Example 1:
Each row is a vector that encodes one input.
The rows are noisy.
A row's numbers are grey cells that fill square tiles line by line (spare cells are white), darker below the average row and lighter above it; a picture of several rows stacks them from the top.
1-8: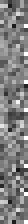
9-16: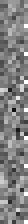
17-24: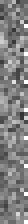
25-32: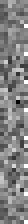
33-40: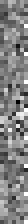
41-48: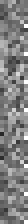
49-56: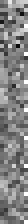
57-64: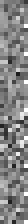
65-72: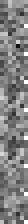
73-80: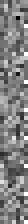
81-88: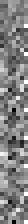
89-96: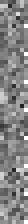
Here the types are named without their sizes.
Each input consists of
a point on a circle.
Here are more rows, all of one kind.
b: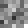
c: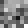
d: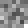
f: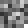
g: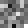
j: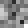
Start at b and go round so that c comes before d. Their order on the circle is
b, c, f, g, j, d.
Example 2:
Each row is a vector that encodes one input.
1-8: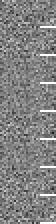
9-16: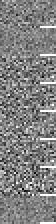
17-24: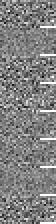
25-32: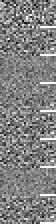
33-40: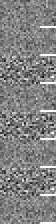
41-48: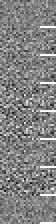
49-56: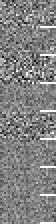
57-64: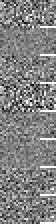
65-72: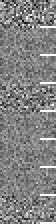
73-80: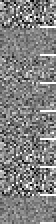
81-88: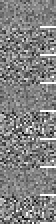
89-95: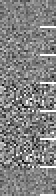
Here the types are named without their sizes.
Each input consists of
a point on a line.
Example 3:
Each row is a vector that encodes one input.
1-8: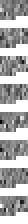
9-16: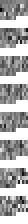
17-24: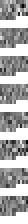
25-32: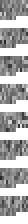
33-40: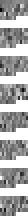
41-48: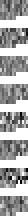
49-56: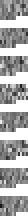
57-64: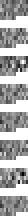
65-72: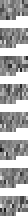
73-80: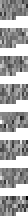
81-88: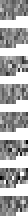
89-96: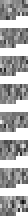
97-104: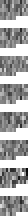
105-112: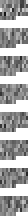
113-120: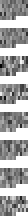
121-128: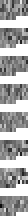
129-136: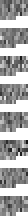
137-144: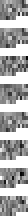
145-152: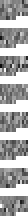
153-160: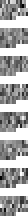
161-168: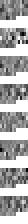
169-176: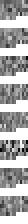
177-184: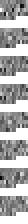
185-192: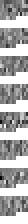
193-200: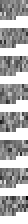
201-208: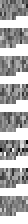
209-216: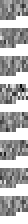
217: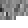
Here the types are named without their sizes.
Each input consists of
three true/false values.
